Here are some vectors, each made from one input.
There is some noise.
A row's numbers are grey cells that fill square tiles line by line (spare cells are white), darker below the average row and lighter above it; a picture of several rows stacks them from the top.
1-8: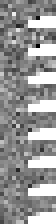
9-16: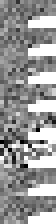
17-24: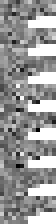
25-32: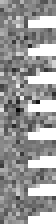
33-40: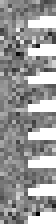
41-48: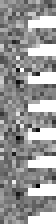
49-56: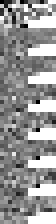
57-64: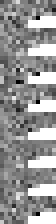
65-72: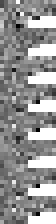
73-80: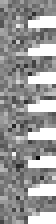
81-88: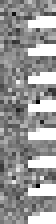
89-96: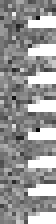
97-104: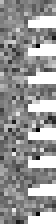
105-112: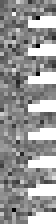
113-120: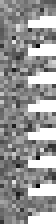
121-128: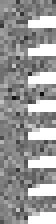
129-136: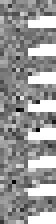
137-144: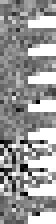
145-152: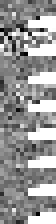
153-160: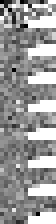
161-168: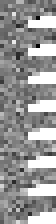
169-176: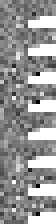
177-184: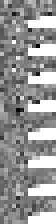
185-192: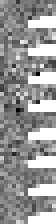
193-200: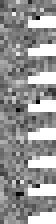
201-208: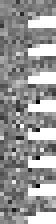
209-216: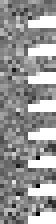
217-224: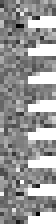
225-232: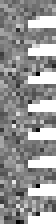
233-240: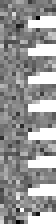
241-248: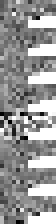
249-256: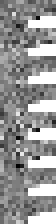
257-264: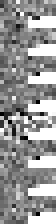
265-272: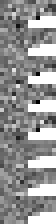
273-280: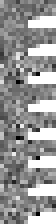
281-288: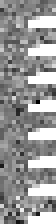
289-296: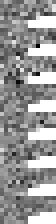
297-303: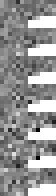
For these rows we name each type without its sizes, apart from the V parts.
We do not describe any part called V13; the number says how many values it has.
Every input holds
a list of items, each a true/false value and a value of V13.
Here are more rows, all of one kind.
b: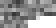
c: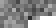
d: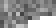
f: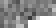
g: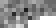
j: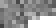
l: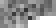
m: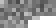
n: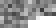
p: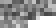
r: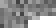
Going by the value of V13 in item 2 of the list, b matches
j and r.
